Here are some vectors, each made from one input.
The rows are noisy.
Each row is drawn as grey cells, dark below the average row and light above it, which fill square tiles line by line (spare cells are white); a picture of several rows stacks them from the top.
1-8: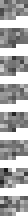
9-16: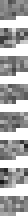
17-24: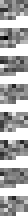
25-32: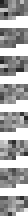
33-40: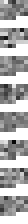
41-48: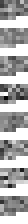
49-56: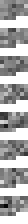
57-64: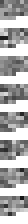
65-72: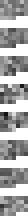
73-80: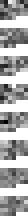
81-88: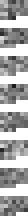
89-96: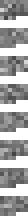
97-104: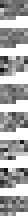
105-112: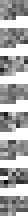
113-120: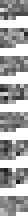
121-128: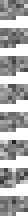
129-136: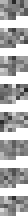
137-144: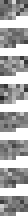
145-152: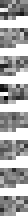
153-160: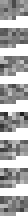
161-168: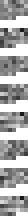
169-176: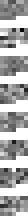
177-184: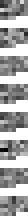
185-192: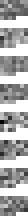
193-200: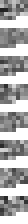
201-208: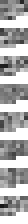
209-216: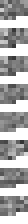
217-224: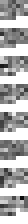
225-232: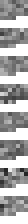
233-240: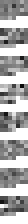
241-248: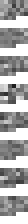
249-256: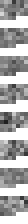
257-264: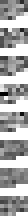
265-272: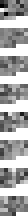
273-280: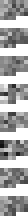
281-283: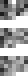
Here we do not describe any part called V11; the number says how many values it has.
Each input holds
either two labels (each one of 10), or a value of V11.
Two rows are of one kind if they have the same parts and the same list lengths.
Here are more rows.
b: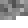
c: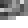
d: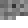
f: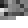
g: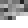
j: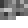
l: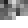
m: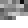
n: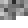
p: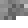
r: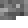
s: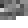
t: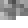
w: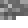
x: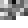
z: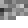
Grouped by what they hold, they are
b, c, d, f, j, n, p, r, s, t, w, x
g, l, m, z

